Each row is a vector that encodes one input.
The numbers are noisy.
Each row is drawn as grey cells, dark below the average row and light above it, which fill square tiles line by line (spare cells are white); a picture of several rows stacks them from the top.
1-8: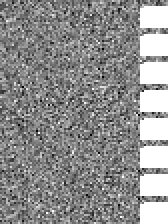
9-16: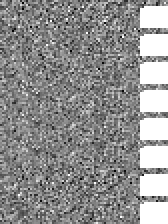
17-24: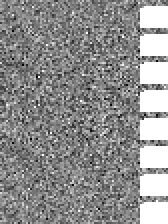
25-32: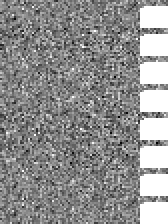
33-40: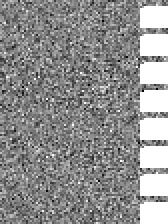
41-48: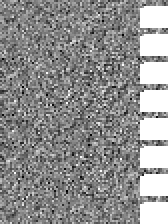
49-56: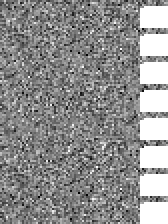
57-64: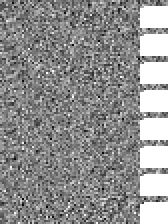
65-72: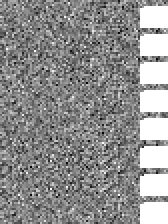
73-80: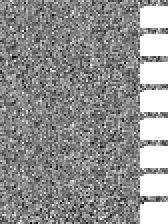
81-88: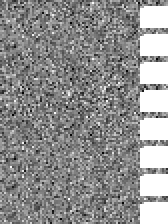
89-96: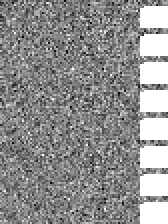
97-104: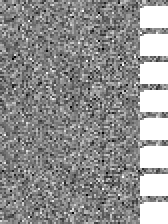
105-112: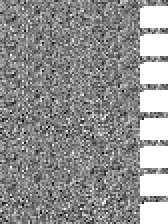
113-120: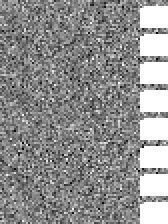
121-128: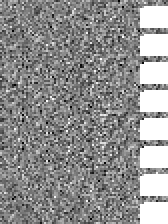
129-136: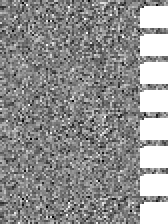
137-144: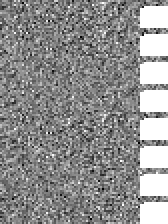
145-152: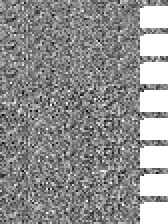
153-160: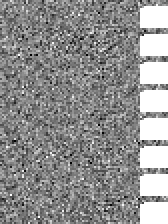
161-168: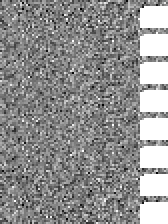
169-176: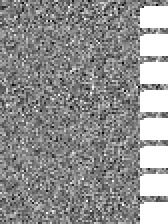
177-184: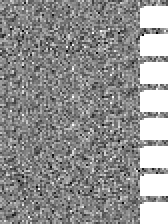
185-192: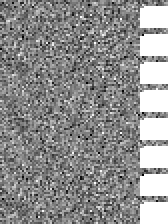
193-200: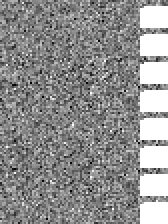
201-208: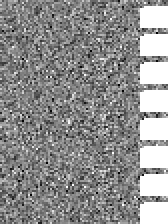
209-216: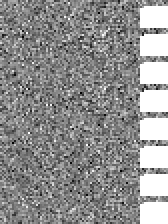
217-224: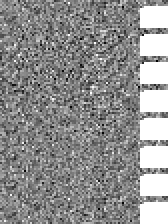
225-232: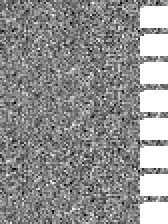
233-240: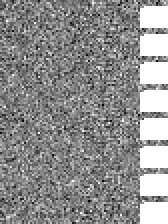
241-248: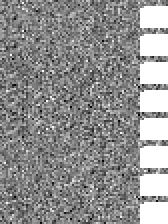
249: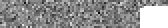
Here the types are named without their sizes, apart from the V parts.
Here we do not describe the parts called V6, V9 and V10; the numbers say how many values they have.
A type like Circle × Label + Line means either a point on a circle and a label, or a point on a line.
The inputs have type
Bool × V6 × V10 + Label × (Label × Label × Label + V9).
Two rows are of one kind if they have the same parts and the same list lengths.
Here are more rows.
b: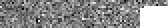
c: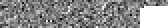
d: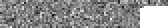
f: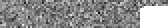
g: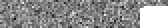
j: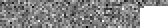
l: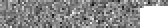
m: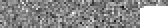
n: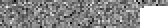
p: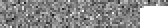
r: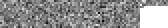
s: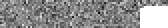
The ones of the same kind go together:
b, j, n
c
d, f, g, l, m, p, r, s

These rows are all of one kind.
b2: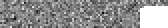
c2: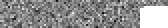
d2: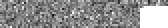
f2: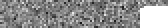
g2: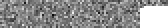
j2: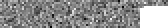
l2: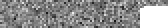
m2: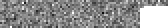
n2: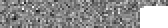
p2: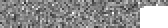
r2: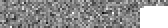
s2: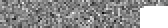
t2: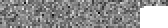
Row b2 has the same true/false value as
c2, n2, r2 and s2.
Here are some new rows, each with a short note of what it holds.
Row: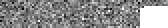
a label and a value of V9
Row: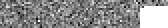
a label and a value of V9
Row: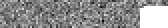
a true/false value, a value of V6 and a value of V10
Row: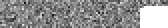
a true/false value, a value of V6 and a value of V10
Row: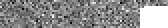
a label and a value of V9
